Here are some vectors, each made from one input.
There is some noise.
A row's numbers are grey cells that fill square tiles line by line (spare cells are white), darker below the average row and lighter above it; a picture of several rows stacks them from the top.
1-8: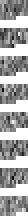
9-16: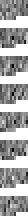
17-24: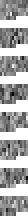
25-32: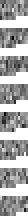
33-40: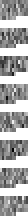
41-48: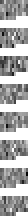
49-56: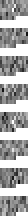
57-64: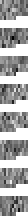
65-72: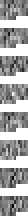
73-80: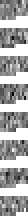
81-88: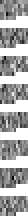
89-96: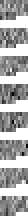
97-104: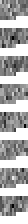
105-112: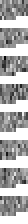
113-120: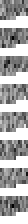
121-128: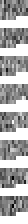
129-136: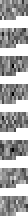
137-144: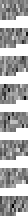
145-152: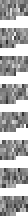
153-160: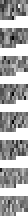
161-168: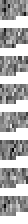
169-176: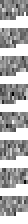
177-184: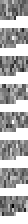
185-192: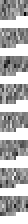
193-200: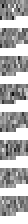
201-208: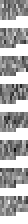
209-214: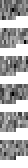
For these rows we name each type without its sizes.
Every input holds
a node of a tree, together with a list of points on a line.
